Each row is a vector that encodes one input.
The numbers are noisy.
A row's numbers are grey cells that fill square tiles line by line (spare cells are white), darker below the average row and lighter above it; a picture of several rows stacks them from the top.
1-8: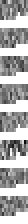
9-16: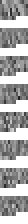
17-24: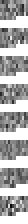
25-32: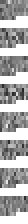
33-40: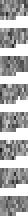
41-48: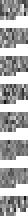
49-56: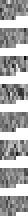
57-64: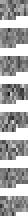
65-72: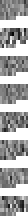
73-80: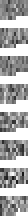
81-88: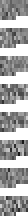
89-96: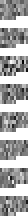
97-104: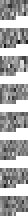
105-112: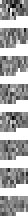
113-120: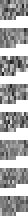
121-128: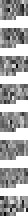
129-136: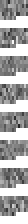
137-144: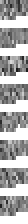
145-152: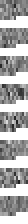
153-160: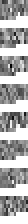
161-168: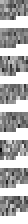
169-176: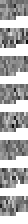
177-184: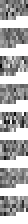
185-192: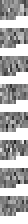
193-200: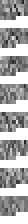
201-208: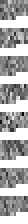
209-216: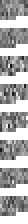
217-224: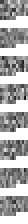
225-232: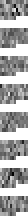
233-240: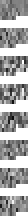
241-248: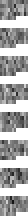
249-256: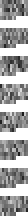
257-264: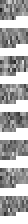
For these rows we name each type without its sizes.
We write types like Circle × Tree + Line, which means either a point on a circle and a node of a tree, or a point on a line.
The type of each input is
(Bool × (Circle + Tree) + Unit) × Tree.
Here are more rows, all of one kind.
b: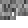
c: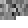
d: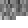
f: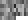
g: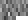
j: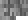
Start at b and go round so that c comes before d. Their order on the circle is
b, f, c, d, j, g.
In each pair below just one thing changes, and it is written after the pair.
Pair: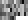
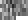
the node of the tree
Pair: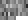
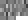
the place on the circle
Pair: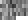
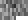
the true/false value
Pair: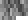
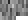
the place on the circle
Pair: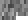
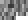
the true/false value
